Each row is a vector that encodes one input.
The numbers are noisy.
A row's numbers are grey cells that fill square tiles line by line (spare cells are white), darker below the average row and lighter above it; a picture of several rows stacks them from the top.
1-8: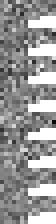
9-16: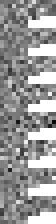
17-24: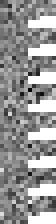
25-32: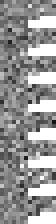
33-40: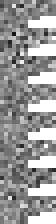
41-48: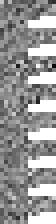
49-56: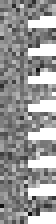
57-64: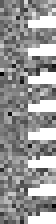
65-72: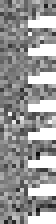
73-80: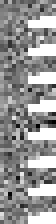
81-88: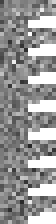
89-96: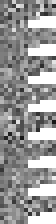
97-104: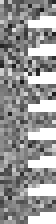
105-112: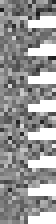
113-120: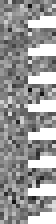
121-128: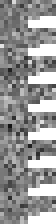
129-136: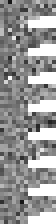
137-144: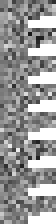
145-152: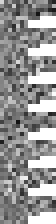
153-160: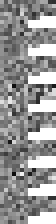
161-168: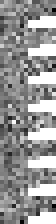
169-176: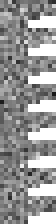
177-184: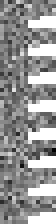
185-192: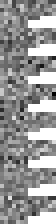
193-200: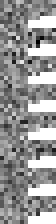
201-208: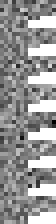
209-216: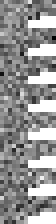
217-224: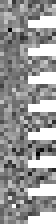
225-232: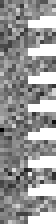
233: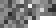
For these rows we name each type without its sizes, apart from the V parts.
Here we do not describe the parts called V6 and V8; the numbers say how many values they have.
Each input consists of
either a point on a line, or a true/false value, a value of V6 and a value of V8.
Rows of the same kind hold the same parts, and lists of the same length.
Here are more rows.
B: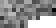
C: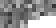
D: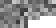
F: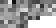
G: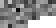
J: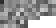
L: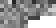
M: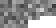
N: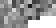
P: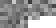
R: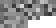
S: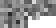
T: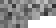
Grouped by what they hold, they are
B, F, G, L, N, R
C, D, J, M, P, S, T

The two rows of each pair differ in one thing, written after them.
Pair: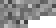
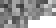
the true/false value
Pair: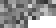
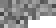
the value of V6
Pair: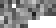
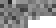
the value of V6
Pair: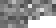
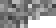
the true/false value
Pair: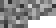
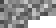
the value of V8
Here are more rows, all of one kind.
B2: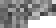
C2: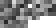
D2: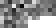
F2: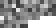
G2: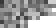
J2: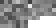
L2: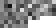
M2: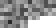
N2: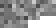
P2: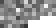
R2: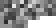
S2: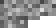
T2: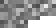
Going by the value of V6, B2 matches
F2, L2, P2 and T2.
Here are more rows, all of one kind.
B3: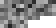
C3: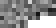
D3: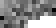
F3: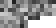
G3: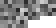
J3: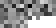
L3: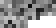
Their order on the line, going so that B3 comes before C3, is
J3, G3, F3, B3, L3, C3, D3.
